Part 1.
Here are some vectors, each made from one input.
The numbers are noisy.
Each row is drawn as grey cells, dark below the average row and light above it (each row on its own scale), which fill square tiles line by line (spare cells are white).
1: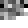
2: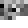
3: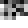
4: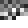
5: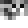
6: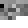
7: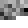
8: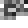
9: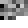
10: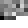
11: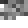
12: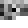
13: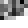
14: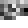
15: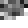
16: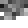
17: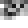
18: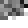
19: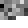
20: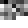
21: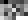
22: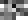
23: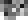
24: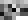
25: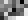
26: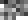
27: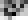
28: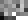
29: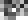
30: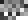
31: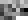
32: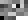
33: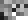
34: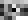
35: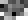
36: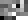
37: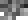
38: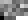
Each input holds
a point on a 5-point line.
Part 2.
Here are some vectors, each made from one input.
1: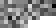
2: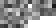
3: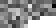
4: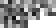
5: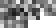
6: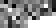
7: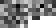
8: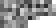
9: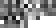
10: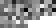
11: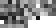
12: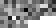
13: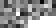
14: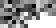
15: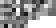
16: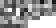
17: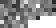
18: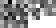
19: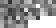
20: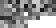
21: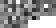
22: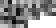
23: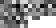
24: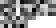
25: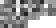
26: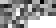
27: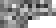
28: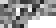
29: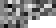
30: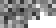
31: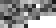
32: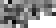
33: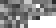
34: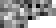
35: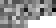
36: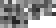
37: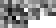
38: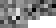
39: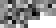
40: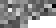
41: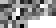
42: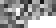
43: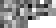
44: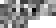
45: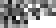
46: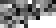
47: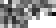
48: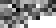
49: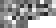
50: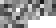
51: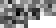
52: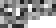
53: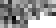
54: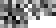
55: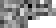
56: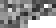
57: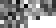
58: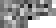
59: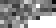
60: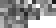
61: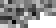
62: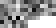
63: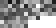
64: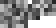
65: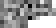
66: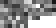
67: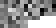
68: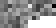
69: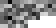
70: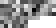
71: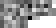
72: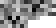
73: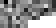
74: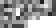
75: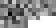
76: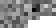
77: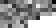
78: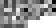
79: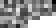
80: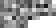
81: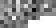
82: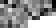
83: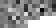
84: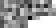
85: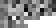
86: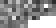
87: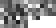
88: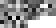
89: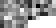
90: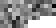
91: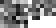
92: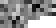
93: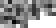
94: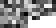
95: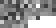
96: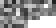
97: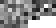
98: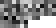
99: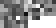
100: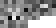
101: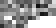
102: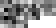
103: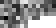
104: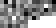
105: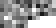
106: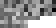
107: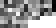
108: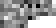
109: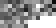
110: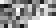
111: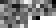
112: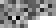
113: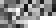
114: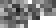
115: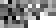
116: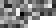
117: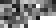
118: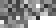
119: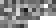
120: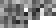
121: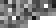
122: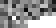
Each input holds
three true/false values.
